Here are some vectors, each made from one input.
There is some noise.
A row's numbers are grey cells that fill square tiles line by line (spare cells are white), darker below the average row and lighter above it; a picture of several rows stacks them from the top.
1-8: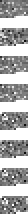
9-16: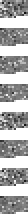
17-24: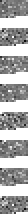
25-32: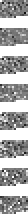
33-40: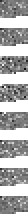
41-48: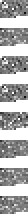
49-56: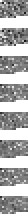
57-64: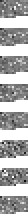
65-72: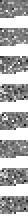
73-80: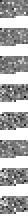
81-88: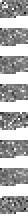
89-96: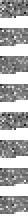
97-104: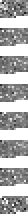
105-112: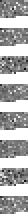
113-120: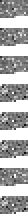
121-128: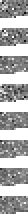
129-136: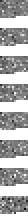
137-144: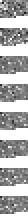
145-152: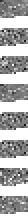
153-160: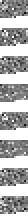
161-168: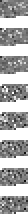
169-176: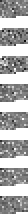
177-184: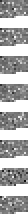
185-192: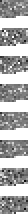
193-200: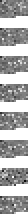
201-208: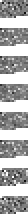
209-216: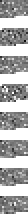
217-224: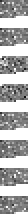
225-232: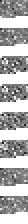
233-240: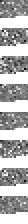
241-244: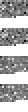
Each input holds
either a fixed value, or two labels (each one of 10), or a point on each of two 8-point lines, or three true/false values.
